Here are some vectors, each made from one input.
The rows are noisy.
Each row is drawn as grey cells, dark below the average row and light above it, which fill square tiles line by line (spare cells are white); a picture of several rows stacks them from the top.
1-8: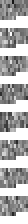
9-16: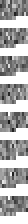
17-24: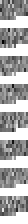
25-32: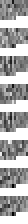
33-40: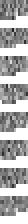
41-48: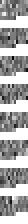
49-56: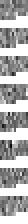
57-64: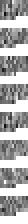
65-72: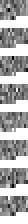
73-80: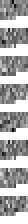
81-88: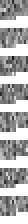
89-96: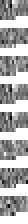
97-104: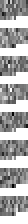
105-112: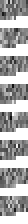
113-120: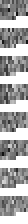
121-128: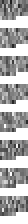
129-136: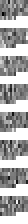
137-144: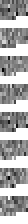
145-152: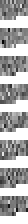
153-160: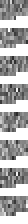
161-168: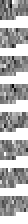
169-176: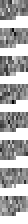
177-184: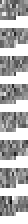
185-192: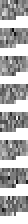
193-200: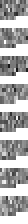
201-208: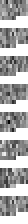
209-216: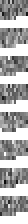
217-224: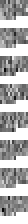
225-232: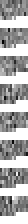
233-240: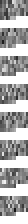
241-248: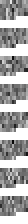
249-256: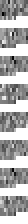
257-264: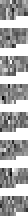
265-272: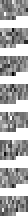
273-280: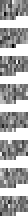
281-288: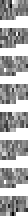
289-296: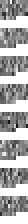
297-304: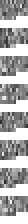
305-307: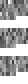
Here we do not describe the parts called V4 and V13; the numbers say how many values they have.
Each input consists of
either one of 12 labels and a value of V4, or a true/false value and a value of V13.
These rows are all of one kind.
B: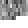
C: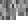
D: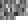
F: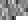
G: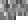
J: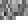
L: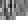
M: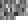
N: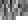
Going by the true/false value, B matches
C, F and G.
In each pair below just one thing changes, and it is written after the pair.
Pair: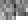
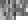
the value of V4
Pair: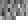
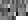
the label
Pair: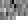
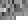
the value of V4
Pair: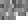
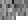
the value of V4
